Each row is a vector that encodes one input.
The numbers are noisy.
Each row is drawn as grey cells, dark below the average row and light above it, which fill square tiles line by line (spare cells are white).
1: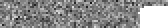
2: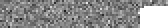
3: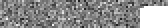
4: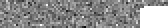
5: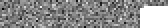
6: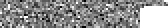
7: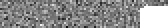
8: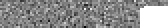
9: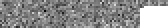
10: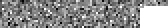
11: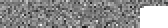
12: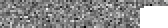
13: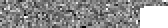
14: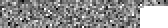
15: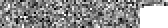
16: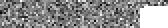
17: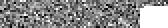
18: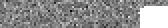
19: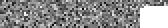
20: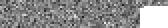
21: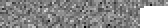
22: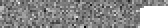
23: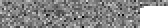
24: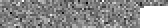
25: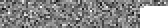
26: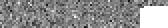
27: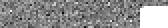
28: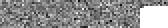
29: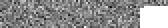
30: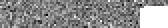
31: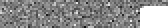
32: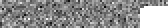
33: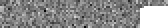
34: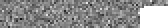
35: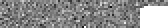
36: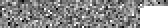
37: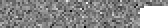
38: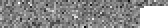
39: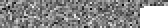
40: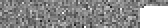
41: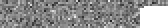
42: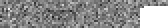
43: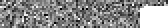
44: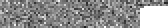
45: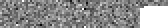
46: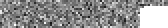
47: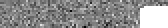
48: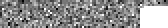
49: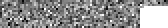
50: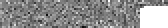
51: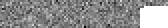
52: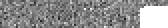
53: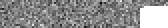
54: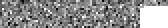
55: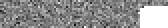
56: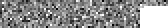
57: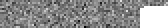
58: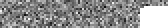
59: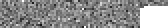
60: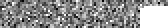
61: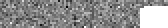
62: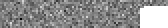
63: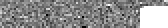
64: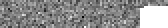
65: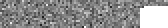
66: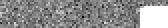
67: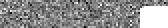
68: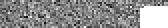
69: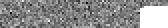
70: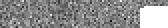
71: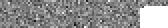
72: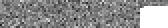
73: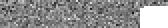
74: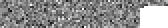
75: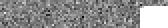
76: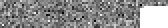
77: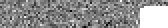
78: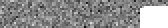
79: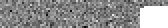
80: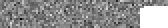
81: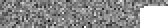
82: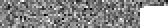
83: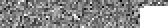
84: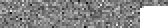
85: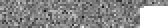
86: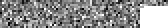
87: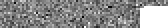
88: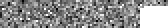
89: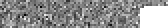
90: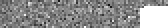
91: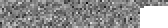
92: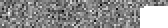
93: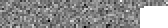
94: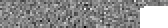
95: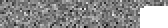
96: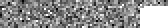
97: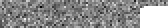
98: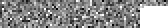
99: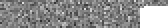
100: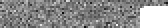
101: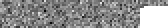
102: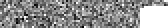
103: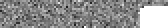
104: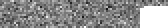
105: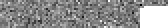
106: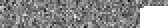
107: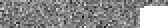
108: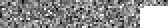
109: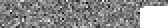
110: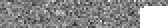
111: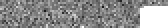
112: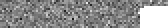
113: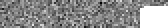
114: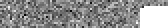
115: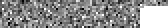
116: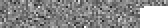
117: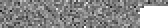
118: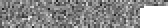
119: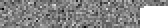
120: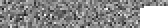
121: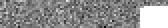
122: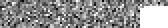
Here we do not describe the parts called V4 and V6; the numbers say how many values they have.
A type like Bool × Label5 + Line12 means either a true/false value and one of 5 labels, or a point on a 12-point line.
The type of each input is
((Bool × Bool × Bool + V4) × V6 + Unit) × Line5.
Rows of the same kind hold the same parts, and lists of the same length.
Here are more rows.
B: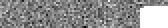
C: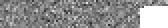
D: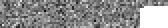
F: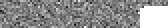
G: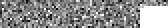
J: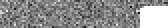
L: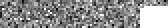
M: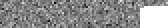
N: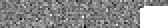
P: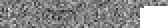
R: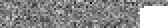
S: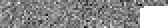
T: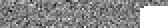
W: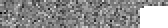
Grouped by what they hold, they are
B, D, J, S, T
C, F, M, N, P, R, W
G, L

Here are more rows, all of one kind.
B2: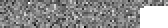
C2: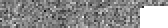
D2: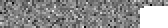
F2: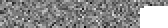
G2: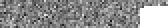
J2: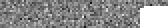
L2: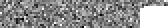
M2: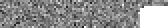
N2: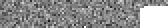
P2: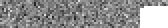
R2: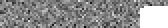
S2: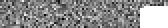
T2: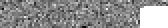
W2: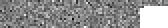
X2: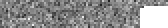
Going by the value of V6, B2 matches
C2, D2, G2 and W2.
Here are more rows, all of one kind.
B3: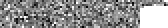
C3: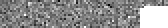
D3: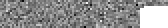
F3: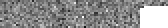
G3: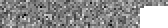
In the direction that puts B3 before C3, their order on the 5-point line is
G3, F3, D3, B3, C3.
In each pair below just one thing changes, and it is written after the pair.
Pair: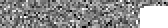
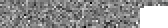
the value of V4
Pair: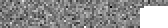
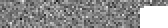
the place on the 5-point line
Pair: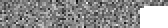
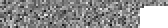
the place on the 5-point line
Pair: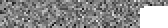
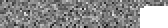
the value of V4
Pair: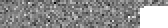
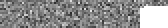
the value of V6
